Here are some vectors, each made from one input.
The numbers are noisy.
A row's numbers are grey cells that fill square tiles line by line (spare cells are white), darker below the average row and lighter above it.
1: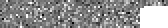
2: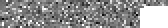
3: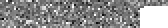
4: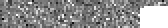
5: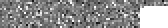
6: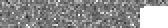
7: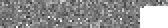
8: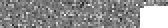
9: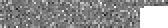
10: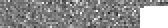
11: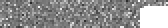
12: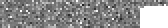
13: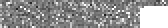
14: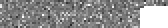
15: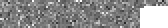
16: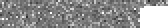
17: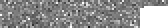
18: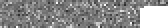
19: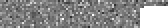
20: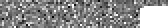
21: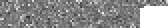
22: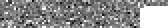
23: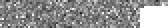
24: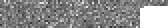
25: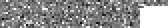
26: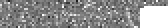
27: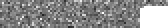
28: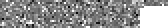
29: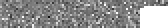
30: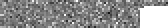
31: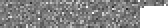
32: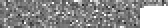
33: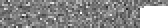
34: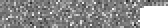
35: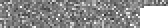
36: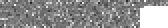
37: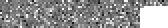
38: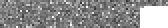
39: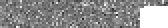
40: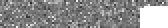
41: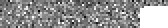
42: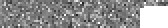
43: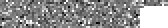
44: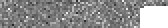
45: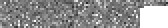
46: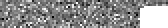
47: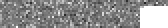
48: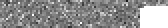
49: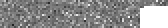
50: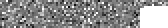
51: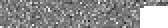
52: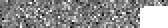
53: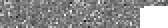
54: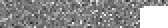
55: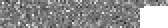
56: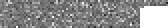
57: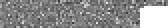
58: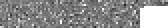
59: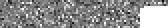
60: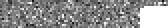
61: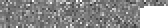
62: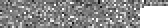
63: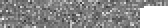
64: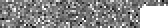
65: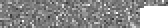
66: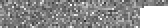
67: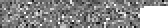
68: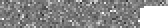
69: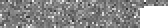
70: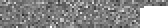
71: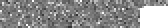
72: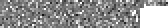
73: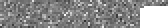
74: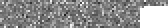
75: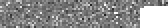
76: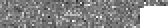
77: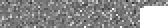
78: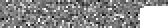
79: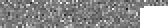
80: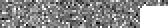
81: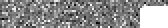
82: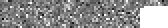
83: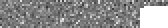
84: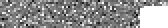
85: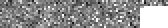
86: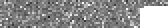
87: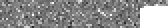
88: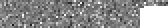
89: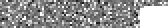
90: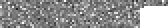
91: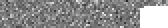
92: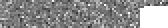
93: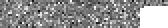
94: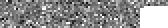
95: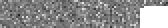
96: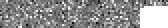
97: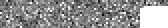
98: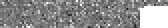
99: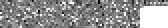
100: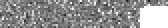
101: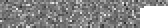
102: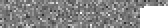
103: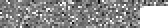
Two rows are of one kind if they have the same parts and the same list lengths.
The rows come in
3 kinds.
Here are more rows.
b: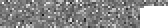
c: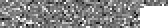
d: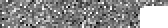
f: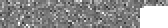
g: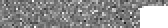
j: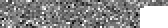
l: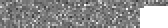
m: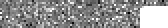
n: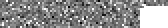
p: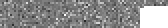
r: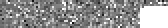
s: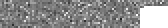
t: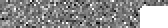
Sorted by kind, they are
b, f, g, l, p, s
c, d, j, n, t
m, r

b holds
four true/false values.
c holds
one of 5 labels.
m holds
a point on a 7-point line.
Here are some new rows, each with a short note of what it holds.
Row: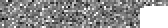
one of 5 labels
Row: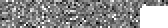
one of 5 labels
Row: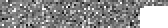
one of 5 labels
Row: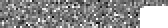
one of 5 labels
